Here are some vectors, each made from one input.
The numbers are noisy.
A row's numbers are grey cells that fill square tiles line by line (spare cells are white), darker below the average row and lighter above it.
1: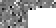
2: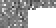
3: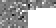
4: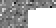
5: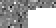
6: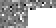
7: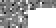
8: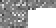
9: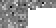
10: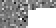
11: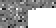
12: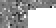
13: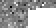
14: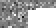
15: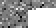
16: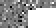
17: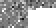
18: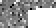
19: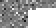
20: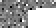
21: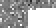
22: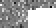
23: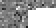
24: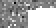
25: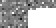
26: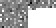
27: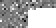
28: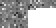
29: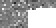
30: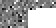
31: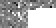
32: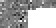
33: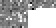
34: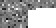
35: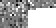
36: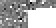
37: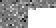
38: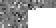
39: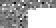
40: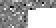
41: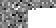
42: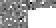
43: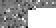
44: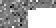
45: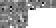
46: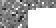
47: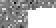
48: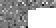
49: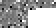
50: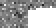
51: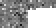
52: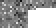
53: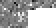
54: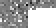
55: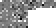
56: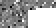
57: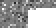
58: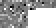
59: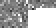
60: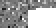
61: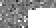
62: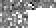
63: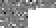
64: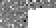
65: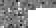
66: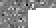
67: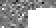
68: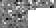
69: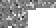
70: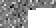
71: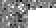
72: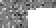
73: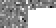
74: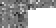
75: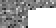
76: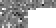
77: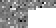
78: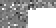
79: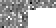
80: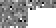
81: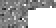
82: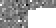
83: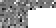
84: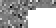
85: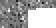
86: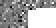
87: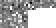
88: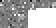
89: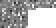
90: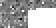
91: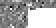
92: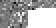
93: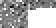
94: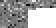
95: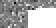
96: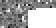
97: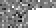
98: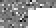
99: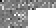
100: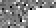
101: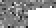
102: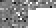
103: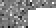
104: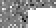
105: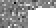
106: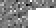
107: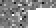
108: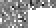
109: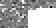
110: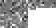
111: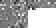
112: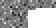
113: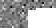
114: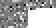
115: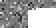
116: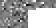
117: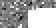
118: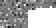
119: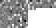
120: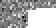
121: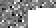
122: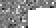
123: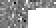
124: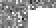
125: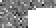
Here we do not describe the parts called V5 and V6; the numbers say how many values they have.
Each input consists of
a point on a 4-point line, a value of V5 and a value of V6, together with either a fixed value, or three true/false values.
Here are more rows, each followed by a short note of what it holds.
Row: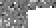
a point on a 4-point line, a value of V5 and a value of V6
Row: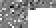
a point on a 4-point line, a value of V5 and a value of V6
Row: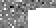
a point on a 4-point line, a value of V5 and a value of V6
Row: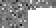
a point on a 4-point line, three true/false values, a value of V5 and a value of V6
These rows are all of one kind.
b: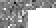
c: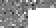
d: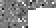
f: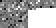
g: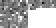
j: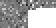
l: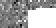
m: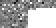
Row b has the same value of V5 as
d and l.
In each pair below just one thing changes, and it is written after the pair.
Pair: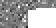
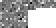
the value of V6
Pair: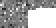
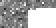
one of the three true/false values
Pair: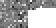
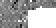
one of the three true/false values
